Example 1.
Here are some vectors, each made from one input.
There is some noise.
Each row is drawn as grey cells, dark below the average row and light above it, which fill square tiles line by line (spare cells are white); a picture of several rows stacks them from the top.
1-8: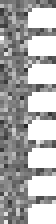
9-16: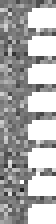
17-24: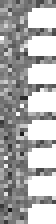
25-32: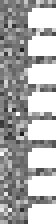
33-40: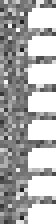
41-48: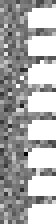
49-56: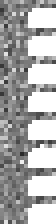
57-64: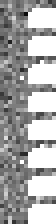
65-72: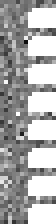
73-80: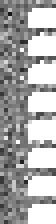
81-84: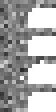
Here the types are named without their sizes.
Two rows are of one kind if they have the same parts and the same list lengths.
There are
2 kinds of row.
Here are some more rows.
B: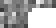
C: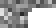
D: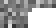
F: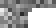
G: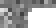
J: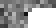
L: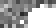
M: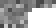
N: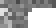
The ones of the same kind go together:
B, C, D, F, G, M, N
J, L

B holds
a node of a tree and a true/false value.
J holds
a true/false value.
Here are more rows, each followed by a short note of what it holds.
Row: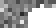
a true/false value
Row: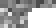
a node of a tree and a true/false value
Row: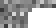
a node of a tree and a true/false value
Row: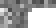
a node of a tree and a true/false value
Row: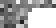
a node of a tree and a true/false value
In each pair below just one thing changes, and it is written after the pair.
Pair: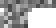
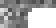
the node of the tree
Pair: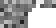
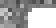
the true/false value
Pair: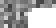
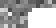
the node of the tree
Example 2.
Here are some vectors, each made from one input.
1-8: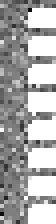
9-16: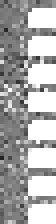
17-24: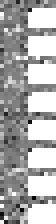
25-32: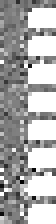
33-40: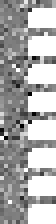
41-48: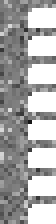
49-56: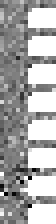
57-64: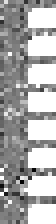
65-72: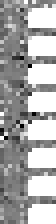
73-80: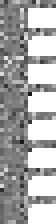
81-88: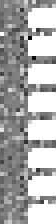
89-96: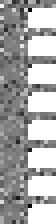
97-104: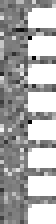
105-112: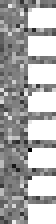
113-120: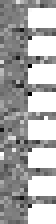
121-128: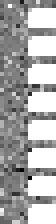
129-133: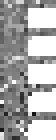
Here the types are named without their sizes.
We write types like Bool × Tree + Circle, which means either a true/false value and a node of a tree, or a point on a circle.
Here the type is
Bool × Label + Unit.
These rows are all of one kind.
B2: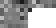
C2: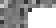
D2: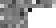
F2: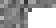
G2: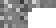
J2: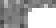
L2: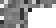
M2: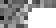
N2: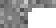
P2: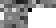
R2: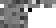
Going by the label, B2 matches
G2 and P2.
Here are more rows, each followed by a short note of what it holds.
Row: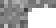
a label and a true/false value
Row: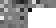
a label and a true/false value
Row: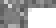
a label and a true/false value
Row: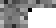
a label and a true/false value
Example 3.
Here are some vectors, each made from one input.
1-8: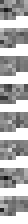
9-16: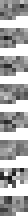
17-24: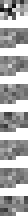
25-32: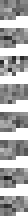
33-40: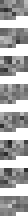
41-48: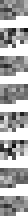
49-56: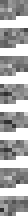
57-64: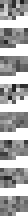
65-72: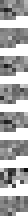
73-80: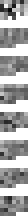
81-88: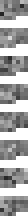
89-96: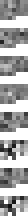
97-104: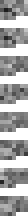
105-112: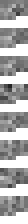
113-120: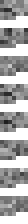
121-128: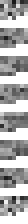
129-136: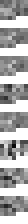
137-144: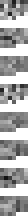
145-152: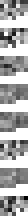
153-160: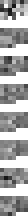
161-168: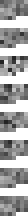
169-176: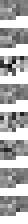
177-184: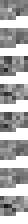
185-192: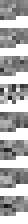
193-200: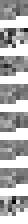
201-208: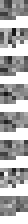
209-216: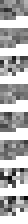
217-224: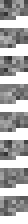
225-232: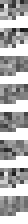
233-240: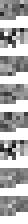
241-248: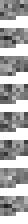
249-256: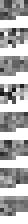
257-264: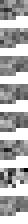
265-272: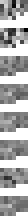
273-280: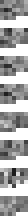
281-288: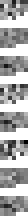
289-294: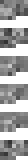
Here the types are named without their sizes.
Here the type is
Bool × (Tree + Unit).
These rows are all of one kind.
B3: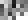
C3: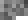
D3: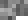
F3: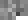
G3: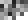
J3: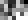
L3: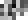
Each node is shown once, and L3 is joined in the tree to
B3.
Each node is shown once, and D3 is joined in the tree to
F3.
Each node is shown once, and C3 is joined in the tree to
G3 and J3.
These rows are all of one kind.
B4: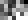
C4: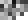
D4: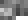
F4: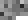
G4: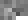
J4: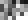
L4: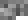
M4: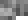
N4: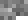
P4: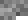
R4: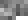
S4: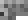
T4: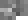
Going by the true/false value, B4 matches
C4 and J4.
